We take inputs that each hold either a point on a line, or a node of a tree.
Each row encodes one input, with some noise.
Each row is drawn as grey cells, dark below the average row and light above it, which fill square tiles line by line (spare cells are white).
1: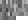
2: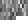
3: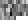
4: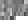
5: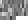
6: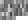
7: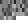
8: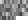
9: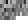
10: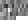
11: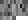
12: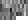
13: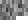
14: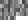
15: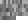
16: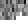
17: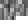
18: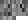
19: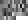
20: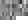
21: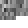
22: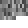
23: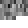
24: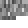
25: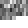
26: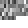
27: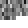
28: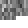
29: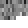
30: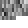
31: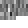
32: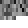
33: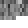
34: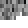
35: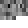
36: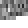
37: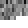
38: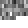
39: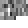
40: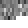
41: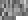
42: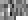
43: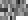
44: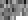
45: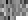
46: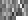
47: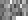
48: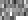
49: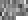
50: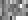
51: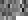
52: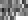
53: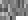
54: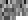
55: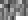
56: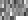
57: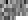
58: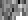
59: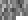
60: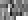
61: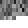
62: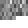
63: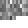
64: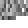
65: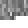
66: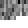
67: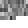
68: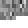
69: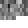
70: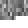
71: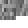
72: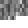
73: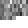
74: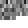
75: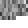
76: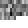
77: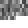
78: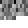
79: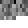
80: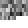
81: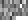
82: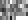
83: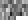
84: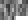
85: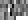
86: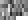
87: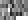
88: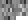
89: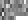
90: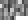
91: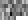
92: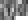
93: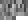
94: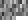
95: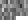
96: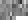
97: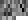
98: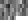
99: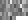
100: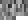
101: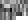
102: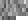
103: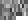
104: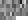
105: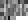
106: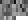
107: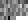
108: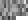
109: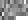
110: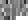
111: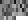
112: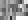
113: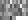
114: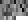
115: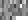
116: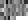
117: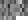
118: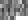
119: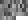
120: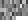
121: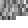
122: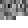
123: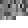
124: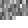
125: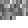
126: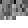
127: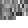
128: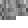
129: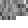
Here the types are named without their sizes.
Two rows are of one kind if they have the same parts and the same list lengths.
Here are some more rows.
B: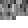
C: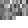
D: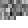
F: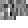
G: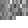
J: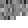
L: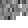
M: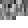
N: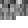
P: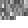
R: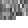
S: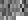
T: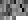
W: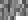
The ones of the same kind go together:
B, M, N, S, T, W
C, D, F, G, J, L, P, R

